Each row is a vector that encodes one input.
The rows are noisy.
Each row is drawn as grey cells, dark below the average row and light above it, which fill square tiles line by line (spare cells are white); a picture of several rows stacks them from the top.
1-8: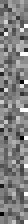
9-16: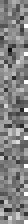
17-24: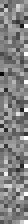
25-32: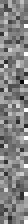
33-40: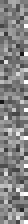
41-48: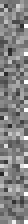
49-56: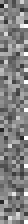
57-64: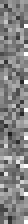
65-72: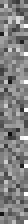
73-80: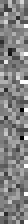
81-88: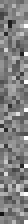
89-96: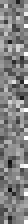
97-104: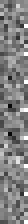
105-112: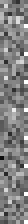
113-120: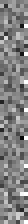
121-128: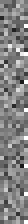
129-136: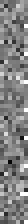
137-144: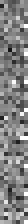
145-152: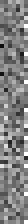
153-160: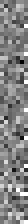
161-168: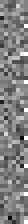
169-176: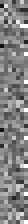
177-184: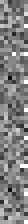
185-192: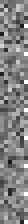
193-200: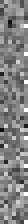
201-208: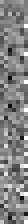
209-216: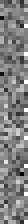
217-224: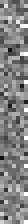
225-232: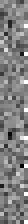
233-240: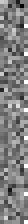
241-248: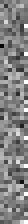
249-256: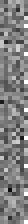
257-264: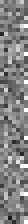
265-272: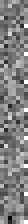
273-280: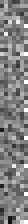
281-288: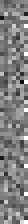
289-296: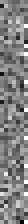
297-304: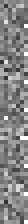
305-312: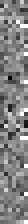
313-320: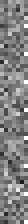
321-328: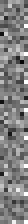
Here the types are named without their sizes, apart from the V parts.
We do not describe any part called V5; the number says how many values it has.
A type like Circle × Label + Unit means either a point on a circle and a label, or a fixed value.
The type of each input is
Bool × V5 + Circle + Unit.
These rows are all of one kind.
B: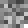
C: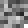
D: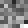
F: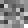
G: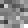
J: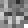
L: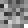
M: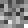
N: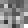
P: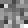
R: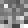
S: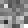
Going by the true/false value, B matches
C, J, L and M.
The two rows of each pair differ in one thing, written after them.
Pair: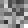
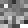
the true/false value
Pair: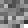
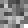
the true/false value
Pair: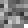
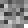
the value of V5
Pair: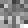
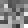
the value of V5
